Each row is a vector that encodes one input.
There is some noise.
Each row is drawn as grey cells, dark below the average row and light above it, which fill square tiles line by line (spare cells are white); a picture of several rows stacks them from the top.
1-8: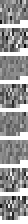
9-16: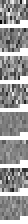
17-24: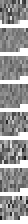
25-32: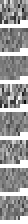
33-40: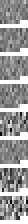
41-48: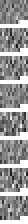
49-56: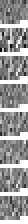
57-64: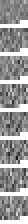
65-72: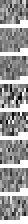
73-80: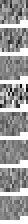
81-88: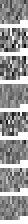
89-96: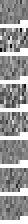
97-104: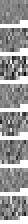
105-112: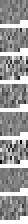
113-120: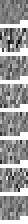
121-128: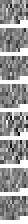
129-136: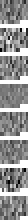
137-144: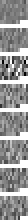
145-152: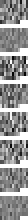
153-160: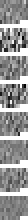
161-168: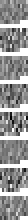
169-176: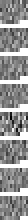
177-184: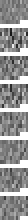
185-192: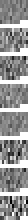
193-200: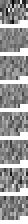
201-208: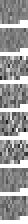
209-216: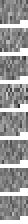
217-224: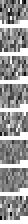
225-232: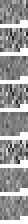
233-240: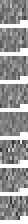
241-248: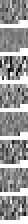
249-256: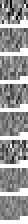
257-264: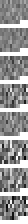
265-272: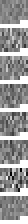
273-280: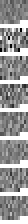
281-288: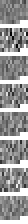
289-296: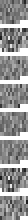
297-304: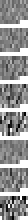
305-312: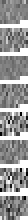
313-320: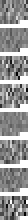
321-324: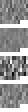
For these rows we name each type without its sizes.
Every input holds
a true/false value, together with either a fixed value, or a node of a tree.
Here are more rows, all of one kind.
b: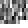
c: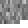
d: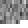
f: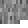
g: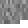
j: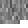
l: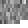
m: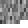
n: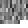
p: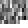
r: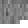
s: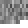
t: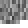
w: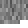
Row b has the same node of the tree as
l, r and t.
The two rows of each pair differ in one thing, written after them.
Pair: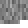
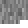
the node of the tree
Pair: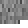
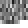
the true/false value
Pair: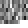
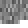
the node of the tree
